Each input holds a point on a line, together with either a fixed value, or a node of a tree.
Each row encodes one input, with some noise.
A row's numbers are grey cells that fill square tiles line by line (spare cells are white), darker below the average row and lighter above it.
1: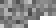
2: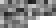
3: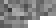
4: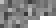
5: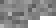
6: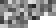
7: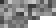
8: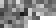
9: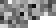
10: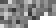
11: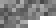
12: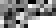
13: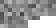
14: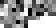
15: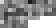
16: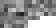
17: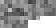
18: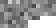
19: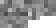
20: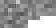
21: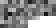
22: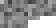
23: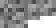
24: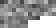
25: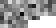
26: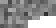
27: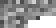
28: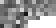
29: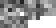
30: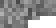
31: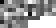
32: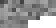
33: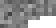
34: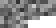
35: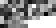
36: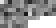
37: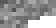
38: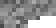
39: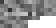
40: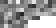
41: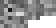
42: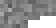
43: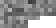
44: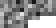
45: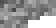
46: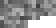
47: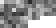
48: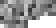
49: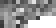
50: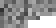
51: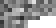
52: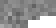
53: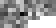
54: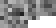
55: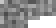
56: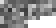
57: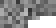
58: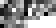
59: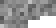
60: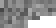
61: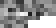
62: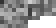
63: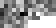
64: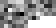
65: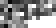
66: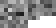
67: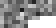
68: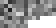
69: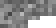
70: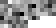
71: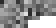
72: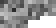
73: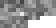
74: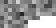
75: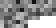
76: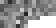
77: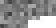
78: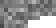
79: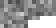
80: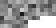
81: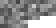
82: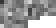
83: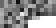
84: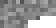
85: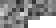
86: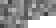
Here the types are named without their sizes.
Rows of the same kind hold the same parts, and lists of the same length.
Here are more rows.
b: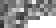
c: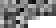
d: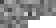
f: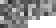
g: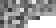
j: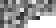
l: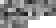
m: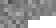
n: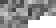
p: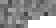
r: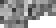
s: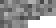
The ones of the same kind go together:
b, c, d, p, s
f, g, j, l, m, n, r

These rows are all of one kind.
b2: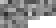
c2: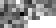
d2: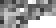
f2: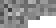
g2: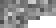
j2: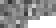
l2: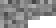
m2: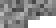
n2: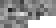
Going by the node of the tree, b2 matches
d2 and f2.
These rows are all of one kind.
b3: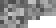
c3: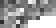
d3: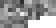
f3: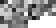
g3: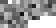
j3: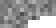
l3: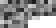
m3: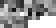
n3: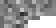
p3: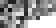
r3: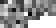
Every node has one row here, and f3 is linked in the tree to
r3.
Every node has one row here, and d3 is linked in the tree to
m3.
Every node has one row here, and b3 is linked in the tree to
j3 and l3.
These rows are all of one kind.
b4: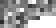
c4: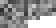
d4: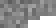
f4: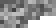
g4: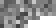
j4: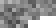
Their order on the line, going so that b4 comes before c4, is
g4, f4, d4, b4, j4, c4.
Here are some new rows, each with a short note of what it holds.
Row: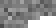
a point on a line
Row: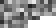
a point on a line
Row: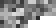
a point on a line and a node of a tree
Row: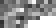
a point on a line
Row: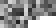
a point on a line and a node of a tree
